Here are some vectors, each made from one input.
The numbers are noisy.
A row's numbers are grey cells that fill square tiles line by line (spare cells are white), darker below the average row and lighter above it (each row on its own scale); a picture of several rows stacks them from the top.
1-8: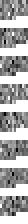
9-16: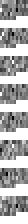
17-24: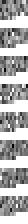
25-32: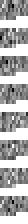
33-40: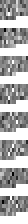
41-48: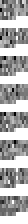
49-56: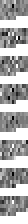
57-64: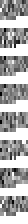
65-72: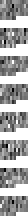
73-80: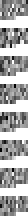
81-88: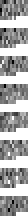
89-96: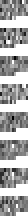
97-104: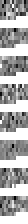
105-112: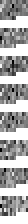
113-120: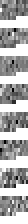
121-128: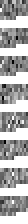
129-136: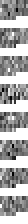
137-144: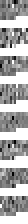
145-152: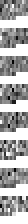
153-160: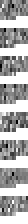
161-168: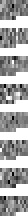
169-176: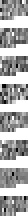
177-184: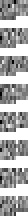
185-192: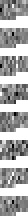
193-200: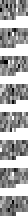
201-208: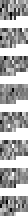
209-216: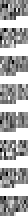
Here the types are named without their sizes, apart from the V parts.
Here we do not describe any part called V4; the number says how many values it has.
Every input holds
a label, together with either a node of a tree, or a value of V4.
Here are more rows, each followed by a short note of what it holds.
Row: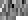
a label and a value of V4
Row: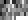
a label and a node of a tree
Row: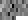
a label and a value of V4
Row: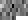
a label and a value of V4
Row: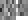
a label and a node of a tree
